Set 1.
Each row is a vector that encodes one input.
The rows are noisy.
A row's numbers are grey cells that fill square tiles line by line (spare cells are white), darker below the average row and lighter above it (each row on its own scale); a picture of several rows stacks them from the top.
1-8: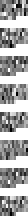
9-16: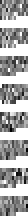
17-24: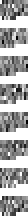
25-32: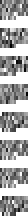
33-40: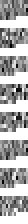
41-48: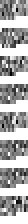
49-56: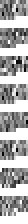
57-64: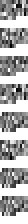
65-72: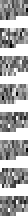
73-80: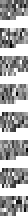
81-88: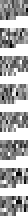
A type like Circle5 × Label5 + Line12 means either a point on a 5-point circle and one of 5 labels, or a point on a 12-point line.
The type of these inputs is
Label7.
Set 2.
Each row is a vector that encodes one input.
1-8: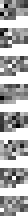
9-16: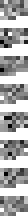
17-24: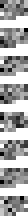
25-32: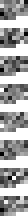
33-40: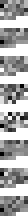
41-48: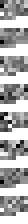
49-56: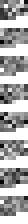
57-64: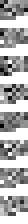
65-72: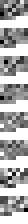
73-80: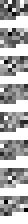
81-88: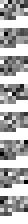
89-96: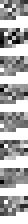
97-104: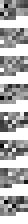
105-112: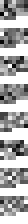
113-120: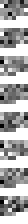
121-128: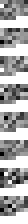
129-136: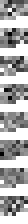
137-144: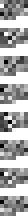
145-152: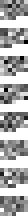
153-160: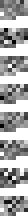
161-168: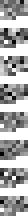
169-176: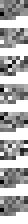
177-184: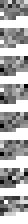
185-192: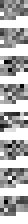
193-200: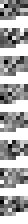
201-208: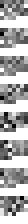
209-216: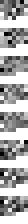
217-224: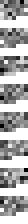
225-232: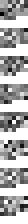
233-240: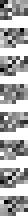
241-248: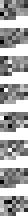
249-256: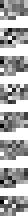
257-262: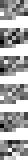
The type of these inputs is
Label8.
